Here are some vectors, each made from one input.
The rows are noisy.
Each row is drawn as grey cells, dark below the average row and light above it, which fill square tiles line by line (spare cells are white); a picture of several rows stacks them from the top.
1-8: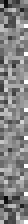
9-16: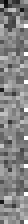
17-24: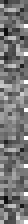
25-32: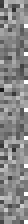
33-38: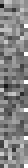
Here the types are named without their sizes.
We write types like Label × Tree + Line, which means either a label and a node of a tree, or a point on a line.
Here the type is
Line.
